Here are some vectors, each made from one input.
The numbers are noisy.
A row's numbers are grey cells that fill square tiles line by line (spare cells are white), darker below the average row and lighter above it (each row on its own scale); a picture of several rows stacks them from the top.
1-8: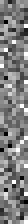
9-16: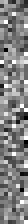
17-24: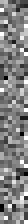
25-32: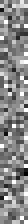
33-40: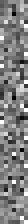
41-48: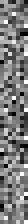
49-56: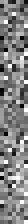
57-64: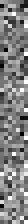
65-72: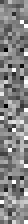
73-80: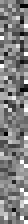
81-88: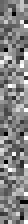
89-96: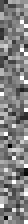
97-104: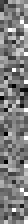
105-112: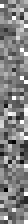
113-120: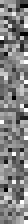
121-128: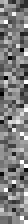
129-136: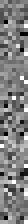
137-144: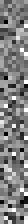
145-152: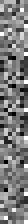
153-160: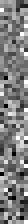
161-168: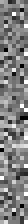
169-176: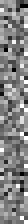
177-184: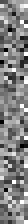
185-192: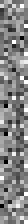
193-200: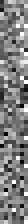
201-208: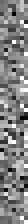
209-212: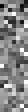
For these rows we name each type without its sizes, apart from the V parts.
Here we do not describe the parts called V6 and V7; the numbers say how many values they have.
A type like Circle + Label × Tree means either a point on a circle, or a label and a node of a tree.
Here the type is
Bool × Bool × Bool × Bool + (Line + V7) × V6.
